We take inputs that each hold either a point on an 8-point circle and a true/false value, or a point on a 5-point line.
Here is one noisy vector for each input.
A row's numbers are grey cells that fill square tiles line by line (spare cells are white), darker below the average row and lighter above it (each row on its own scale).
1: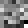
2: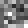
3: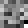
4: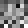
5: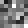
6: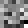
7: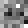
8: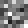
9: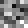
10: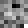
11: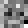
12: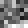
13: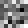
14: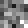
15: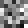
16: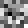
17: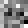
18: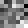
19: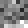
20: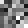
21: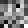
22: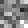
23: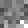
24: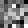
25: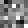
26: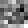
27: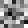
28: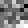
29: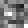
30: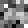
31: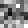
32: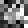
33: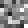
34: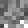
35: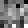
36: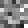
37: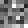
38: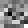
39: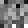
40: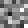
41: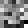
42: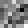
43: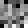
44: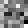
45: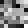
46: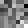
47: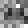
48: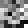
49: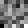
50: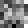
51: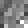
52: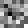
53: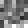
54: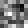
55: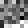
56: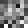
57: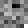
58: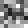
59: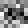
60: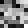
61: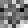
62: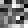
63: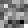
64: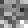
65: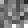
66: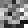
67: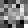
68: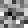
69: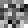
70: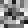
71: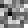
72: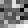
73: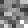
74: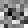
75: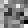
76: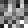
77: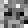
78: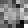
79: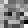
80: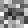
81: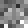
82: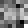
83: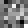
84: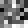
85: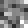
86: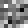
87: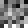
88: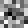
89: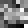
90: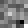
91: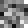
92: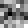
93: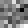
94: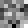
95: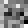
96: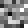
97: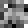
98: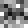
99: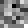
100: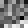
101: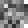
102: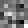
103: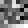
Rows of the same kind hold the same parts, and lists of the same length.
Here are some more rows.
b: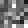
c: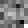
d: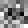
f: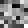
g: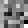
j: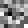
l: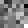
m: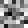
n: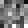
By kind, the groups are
b, c, f, l, n
d, g, j, m

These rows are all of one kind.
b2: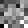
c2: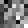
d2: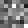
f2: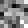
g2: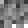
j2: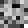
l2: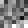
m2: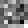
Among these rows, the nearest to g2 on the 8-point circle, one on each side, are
l2 and m2.
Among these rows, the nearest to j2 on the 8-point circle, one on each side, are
b2 and l2.
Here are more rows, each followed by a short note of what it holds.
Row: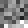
a point on an 8-point circle and a true/false value
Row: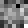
a point on an 8-point circle and a true/false value
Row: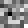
a point on a 5-point line
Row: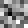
a point on a 5-point line
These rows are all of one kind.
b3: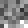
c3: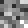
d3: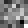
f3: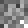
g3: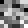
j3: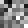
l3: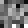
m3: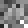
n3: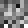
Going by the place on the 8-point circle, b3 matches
c3, f3 and g3.
